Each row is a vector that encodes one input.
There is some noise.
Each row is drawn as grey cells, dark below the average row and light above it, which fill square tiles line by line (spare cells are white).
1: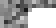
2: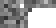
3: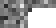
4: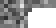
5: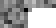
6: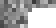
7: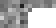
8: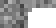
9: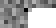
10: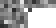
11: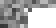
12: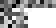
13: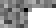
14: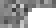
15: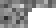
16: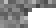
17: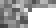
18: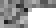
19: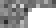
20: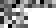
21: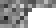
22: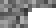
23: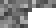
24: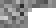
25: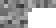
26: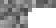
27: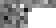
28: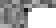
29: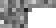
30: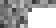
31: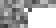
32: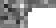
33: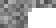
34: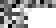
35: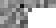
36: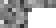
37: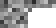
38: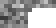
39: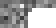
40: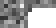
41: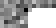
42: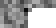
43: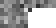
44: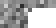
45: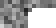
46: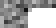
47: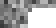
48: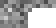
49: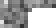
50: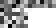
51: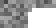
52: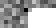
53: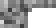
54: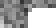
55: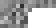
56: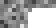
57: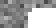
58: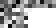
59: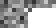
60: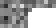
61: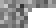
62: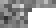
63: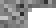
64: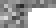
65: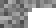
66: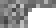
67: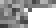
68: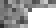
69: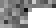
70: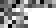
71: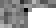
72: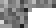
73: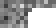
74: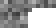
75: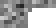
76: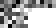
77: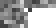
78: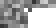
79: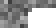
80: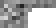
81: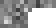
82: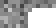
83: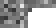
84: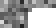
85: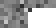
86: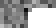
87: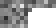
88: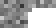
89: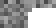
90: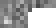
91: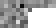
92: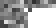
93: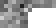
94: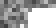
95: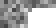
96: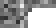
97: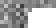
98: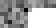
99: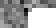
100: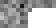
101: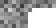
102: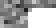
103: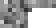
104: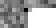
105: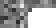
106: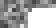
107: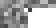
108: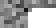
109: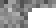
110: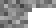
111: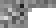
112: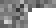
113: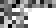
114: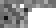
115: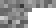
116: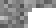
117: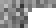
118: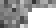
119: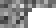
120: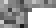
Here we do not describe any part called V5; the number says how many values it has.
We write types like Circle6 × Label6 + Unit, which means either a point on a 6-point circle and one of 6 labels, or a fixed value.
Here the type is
List2(Bool × V5).
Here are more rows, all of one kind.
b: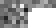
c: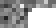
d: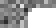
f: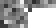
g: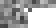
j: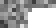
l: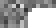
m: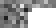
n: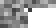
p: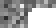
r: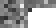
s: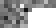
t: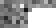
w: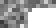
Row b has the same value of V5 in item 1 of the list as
m, s and t.
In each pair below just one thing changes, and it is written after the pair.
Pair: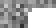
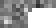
the value of V5 in item 1 of the list
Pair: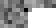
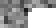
the value of V5 in item 1 of the list
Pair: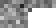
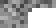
the true/false value in item 2 of the list
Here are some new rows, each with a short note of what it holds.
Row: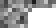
a list of one item
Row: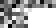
the empty list
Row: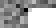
a list of two items
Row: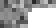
a list of one item
